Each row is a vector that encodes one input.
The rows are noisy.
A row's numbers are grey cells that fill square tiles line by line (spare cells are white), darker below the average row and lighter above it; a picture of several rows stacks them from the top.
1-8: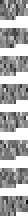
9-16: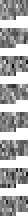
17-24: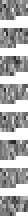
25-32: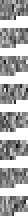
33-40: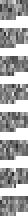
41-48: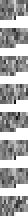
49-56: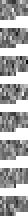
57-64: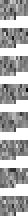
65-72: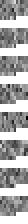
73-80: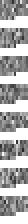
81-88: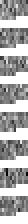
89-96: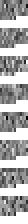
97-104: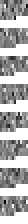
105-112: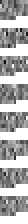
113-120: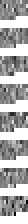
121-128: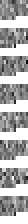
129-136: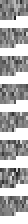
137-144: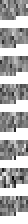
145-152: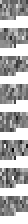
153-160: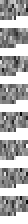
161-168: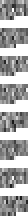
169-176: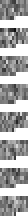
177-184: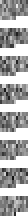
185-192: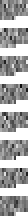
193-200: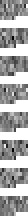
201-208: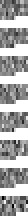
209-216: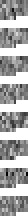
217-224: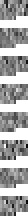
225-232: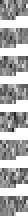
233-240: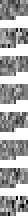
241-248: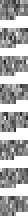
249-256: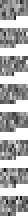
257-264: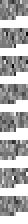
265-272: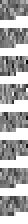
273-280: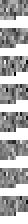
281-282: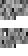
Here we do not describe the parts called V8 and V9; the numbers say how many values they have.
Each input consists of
a true/false value, together with either a point on a 14-point line, or a value of V8 and a value of V9.
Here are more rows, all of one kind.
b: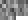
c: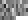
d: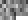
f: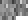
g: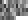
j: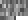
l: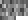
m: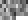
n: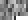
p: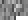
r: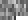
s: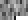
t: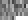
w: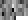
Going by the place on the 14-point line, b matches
d, f and m.
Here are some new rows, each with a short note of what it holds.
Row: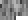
a point on a 14-point line and a true/false value
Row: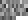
a point on a 14-point line and a true/false value
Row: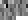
a true/false value, a value of V8 and a value of V9
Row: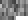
a true/false value, a value of V8 and a value of V9
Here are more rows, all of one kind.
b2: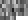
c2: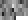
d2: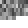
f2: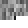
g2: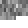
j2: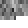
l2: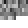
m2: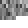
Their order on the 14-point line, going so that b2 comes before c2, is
b2, l2, d2, m2, g2, j2, c2, f2.
